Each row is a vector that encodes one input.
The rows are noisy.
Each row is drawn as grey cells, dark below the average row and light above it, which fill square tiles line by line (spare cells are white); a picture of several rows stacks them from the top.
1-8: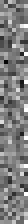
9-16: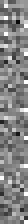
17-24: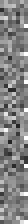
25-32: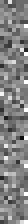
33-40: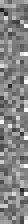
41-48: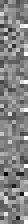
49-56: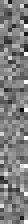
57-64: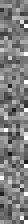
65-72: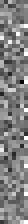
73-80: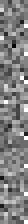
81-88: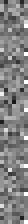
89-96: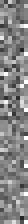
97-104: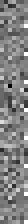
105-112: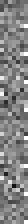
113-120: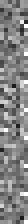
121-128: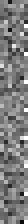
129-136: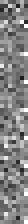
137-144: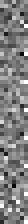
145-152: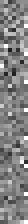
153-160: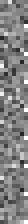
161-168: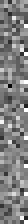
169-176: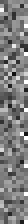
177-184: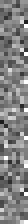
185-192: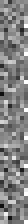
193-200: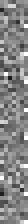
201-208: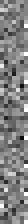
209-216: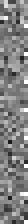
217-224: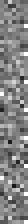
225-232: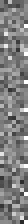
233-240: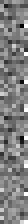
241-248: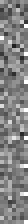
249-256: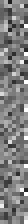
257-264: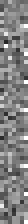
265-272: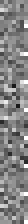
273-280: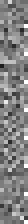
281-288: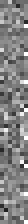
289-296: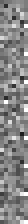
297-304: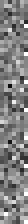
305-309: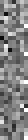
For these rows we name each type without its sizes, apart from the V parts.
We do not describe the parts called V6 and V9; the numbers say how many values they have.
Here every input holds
either a point on a circle and a true/false value, or a label, or a point on a line, a value of V6 and a value of V9.
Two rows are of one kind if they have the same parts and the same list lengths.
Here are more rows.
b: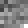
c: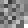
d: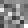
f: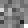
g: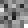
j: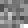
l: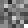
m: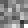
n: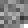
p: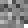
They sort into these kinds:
b, j, n, p
c, d, f, g, m
l

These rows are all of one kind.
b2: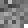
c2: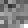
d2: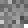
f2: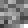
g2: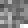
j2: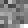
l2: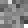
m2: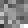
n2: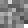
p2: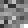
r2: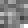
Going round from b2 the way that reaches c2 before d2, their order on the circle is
b2, c2, j2, g2, n2, r2, f2, l2, d2, m2, p2.
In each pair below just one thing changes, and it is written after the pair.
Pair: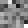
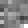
the true/false value
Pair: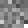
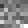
the true/false value
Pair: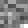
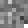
the true/false value
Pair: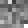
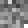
the place on the circle
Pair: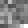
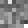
the true/false value
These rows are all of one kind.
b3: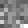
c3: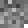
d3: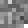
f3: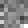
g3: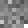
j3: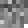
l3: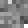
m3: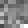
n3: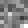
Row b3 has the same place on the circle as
g3 and m3.
